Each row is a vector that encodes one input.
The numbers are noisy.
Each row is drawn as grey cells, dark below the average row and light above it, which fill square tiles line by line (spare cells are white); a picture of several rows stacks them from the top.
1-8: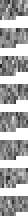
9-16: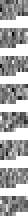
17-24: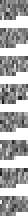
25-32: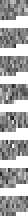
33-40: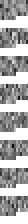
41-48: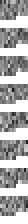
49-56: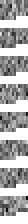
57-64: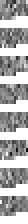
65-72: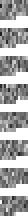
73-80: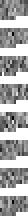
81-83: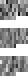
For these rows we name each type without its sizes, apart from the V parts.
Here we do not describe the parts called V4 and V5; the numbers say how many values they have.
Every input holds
a point on a circle, together with either a fixed value, or four true/false values, a value of V4 and a value of V5.
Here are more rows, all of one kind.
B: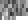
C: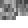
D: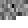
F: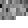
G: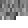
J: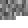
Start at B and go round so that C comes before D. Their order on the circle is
B, J, G, C, F, D.
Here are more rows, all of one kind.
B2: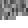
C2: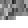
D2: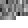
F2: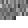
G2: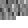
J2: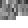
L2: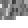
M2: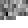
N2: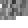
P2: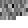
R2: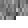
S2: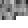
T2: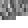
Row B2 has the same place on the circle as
D2 and G2.
